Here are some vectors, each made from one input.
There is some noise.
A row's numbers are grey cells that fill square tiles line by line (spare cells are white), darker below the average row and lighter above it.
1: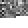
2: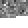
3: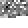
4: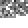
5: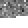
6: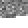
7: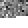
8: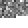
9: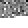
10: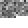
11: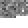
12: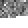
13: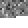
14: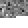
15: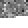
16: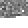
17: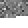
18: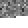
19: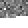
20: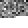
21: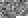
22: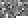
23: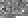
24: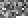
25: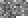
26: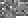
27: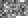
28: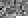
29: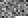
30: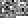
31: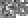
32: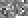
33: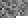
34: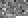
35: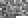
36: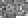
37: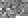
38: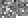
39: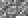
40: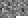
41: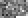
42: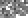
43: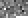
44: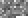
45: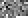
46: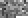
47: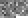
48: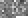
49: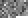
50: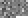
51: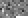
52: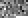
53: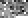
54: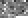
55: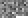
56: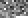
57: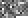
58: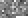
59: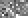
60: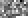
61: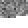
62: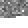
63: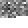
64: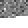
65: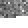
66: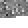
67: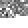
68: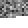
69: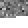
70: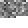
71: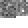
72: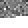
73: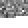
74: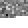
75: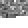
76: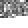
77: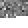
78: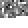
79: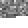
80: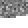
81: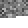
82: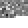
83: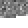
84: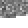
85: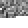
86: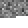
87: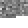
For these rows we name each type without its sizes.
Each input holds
either a label and a true/false value, or a point on a line.
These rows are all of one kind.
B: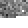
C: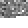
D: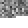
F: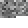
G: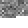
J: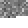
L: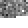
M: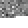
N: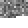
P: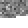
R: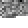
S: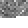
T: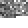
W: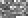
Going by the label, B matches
G, L, S and T.
